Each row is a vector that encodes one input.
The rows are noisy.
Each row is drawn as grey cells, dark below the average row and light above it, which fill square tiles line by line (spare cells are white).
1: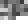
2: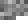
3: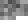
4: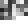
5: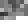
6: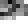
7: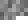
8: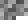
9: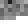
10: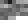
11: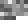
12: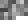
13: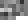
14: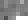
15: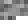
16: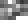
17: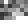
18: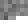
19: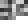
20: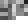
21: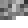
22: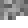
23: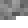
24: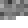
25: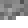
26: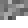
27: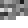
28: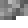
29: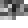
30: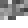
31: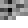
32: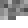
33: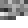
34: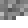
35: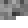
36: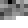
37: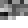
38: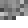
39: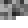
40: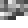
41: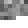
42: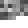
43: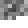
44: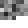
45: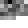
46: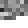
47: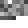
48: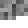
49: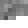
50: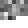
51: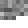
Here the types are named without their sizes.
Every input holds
a point on a line, together with either a fixed value, or a node of a tree.
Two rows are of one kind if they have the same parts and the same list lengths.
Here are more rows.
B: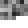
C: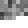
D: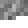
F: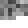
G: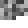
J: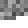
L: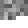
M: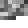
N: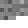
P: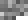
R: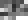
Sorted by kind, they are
B, C, D, L, M
F, G, J, N, P, R

